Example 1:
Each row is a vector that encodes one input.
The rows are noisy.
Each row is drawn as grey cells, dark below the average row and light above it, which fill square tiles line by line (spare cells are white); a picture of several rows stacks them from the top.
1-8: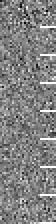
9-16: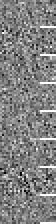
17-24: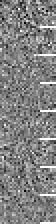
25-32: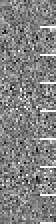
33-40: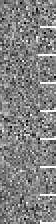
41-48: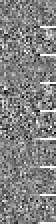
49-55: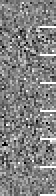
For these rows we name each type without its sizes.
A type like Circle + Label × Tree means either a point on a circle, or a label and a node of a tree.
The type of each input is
(Bool × Bool × Bool + Unit) × Line.
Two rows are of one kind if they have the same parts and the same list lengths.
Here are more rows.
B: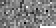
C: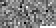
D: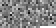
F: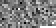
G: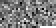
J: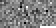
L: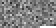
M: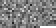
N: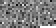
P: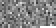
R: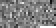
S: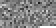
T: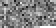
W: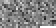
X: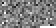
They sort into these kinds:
B, C, F, G, J
D, L, M, N, P, R, S, T, W, X

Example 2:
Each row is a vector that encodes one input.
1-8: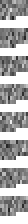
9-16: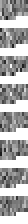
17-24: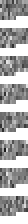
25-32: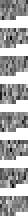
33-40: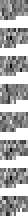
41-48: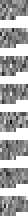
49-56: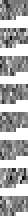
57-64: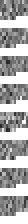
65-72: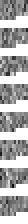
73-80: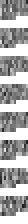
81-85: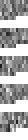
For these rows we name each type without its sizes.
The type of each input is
Bool × Bool × Bool × Bool + Line.
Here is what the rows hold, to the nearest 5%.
About 10% of them hold a point on a line. The rest hold four true/false values.
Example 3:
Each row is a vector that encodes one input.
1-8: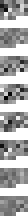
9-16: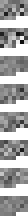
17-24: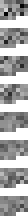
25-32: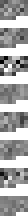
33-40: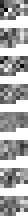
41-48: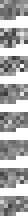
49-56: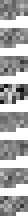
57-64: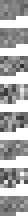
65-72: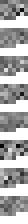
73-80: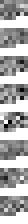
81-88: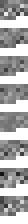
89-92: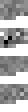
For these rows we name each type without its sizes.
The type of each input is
Bool × Line.
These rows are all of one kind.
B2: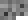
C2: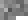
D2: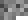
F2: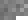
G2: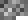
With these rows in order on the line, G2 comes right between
B2 and F2.
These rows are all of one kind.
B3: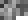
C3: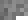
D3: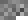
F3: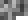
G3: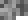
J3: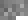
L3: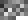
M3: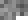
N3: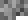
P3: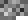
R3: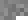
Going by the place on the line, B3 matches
C3, F3 and J3.
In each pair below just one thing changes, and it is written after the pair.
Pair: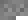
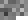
the true/false value
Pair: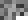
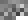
the true/false value
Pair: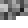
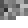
the place on the line
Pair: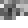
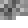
the true/false value
